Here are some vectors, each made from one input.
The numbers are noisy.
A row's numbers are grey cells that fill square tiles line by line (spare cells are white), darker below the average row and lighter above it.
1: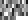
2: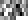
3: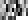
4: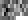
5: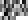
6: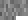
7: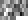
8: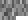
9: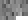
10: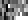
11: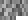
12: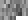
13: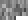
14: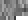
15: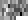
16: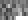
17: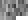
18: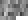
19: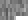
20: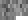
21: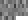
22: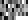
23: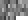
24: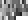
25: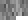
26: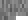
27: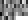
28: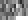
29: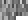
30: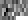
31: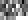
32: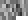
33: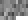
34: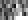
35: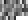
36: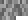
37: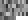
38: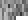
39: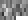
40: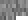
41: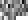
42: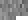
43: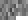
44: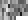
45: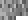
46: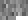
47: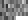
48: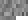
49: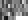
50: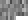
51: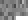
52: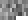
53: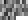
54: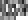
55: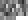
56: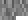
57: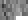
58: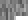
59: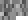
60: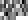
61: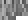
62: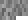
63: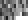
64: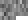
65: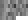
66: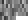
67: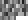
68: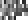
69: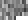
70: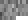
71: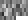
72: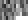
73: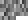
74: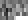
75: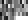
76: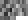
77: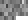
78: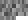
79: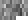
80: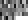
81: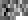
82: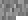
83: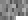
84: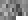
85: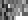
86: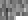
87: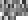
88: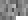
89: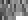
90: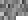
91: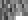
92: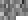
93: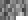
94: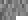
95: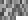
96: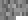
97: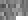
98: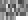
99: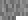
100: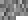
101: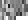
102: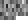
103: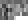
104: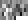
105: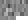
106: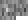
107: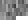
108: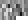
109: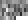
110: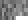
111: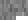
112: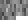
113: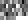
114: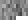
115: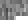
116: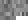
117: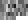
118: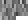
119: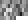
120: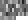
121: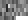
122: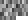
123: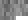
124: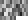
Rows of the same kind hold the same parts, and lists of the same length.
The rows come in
3 kinds.
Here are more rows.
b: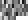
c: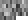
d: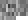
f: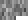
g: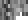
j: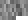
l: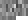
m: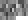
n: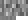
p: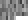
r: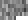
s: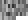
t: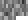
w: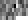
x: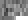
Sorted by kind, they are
b, d, g, j, l, n, s
c, f, m, p, r, t, x
w

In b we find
a node of a 10-node tree and a true/false value.
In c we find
a point on a 4-point line and a point on an 8-point line.
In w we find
a true/false value.
